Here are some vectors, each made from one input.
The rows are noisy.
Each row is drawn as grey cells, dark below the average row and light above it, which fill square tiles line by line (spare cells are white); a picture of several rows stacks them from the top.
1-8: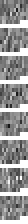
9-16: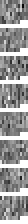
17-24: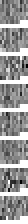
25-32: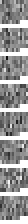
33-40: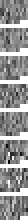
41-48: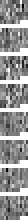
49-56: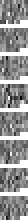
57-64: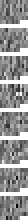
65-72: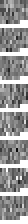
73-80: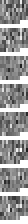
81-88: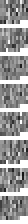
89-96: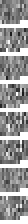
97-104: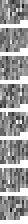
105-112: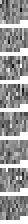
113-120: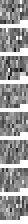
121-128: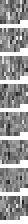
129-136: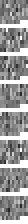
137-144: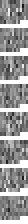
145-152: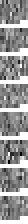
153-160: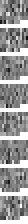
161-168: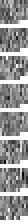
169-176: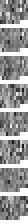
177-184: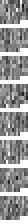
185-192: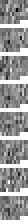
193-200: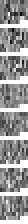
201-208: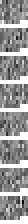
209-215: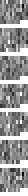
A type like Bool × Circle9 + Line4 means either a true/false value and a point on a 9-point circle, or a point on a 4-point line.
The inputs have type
(Label7 + Line4) × Line6 + List2(Line5).
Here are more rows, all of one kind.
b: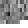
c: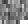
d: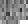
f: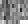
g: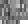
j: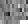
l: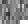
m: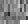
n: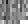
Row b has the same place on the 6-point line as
j and m.
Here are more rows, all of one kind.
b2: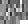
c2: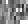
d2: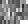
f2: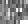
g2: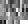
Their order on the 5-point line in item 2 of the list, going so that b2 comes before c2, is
g2, b2, d2, c2, f2.
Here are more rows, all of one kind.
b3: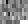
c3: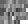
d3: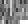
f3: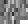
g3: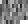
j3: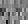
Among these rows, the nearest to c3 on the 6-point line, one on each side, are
f3 and j3.
